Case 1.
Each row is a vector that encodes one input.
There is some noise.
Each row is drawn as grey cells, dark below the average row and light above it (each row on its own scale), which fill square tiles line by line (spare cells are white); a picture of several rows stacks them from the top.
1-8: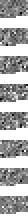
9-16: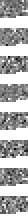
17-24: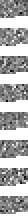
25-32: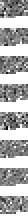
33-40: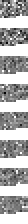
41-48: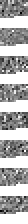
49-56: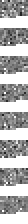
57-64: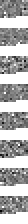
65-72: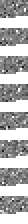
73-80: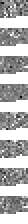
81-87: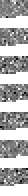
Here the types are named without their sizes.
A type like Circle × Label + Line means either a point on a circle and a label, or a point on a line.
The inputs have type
Bool × Bool × Bool × Bool × Label.
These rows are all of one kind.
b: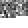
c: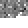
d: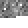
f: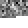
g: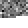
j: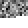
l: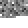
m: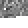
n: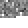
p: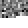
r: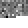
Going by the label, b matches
d, m, p and r.
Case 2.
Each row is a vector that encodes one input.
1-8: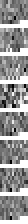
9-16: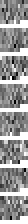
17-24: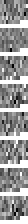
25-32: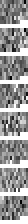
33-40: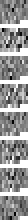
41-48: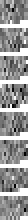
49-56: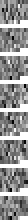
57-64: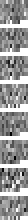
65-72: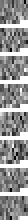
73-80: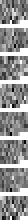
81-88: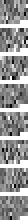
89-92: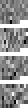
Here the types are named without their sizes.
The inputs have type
Bool × Bool × Bool + Label.
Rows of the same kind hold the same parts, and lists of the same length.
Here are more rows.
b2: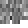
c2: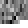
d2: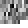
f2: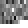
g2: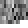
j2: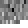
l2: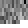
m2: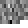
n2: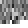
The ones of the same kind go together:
b2, c2, f2, g2, j2, l2, m2, n2
d2

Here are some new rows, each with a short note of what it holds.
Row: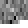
three true/false values
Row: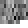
three true/false values
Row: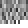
a label
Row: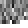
three true/false values
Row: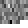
three true/false values
